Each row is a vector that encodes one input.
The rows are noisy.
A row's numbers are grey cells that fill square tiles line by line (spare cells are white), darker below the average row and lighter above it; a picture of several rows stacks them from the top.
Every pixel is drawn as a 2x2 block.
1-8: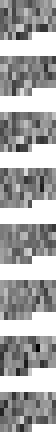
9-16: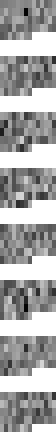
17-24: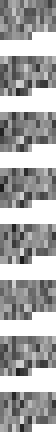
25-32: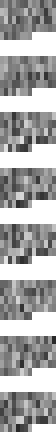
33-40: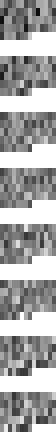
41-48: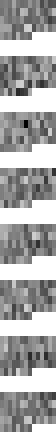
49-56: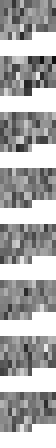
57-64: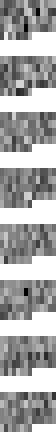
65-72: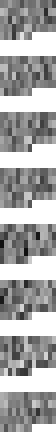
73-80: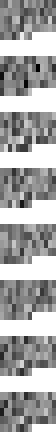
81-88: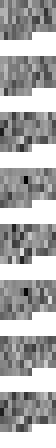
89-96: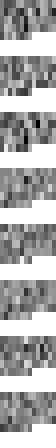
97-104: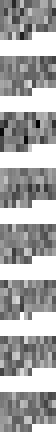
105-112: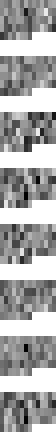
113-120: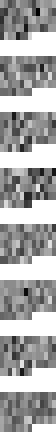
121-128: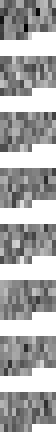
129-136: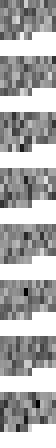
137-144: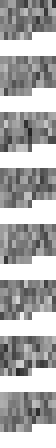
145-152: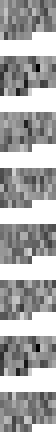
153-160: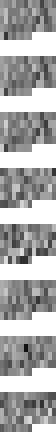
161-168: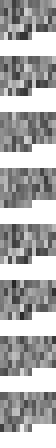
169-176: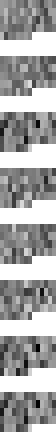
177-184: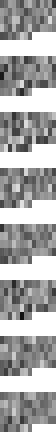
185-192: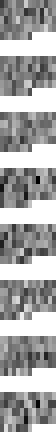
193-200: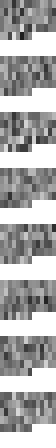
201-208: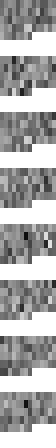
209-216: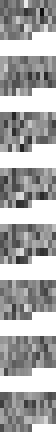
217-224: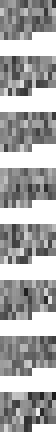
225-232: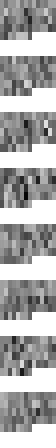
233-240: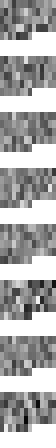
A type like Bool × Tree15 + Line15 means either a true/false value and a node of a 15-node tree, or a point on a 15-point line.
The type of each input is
Bool × Bool × Bool + List2(Line9).
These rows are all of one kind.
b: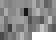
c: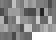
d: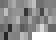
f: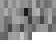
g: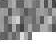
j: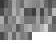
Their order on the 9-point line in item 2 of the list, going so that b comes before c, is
f, d, j, b, g, c.
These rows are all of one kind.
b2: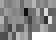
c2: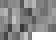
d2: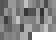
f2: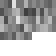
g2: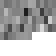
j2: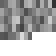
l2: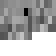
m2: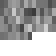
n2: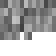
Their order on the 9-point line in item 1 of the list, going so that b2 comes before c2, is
b2, l2, g2, c2, j2, n2, d2, m2, f2.
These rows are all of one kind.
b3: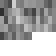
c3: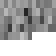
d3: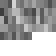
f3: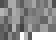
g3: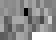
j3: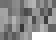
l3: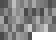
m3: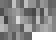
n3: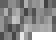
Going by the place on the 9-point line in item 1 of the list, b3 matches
d3 and m3.
